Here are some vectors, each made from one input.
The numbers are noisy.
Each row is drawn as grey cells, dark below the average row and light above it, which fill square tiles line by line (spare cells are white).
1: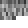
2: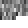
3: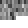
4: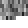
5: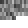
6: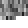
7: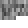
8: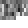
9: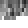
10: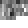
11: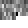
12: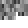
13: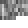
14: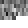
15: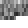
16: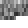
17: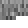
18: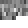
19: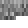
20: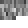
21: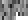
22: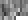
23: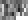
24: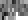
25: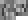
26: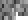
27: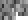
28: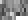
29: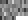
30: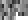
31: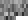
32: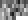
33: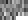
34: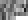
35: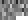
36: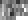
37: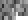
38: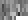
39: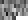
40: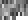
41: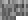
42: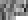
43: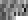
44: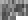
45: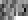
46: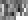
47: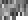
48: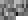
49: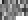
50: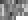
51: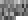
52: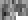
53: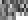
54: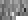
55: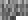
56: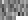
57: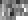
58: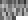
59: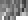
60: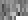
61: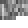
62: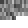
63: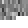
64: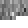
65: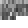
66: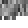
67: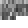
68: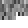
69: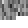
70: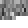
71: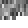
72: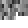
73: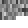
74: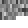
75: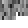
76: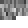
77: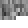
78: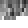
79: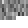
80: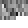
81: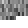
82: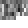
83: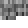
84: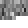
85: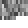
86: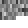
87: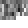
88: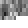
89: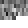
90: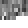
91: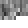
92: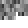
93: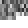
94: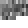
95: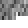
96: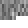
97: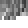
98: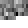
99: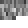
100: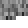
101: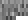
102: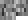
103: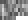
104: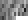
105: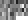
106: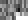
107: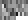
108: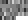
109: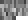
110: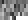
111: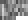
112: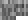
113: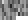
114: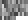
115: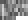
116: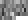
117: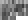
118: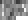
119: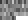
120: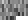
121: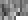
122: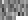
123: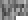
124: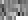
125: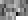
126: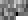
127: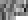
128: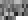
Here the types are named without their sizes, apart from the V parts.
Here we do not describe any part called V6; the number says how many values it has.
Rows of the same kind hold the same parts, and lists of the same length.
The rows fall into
2 kinds.
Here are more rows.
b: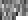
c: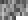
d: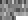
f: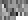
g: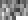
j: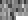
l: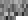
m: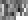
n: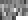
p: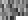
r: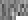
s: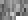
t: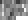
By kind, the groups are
b, c, d, f, g, j, m, n, t
l, p, r, s

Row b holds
a node of a tree and a value of V6.
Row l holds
a node of each of two trees.
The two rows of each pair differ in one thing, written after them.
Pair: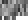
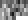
the node of the tree
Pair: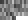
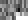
the node of the tree
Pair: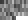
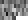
the value of V6
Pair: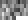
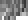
the value of V6
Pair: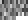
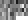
the node of the tree
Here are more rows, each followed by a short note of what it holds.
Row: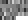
a node of a tree and a value of V6
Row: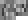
a node of each of two trees
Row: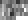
a node of a tree and a value of V6
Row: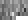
a node of each of two trees
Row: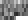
a node of each of two trees
